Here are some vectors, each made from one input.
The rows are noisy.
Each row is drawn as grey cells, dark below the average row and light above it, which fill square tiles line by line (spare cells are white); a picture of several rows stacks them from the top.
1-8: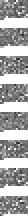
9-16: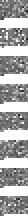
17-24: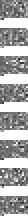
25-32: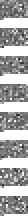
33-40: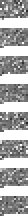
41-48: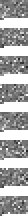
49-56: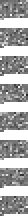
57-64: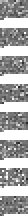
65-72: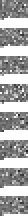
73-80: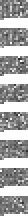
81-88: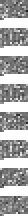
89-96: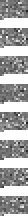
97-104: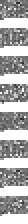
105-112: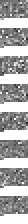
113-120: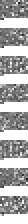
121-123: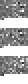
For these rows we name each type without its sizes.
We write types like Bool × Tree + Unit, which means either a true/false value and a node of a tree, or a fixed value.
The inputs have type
Line × Line + Tree.
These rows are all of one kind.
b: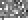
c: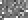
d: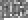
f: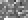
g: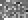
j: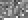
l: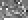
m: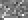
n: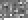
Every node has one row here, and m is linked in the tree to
g and j.
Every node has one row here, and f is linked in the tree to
c.
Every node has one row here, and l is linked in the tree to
b and j.
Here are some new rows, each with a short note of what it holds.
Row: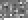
a node of a tree
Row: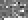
a point on each of two lines
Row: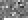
a point on each of two lines
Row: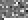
a point on each of two lines
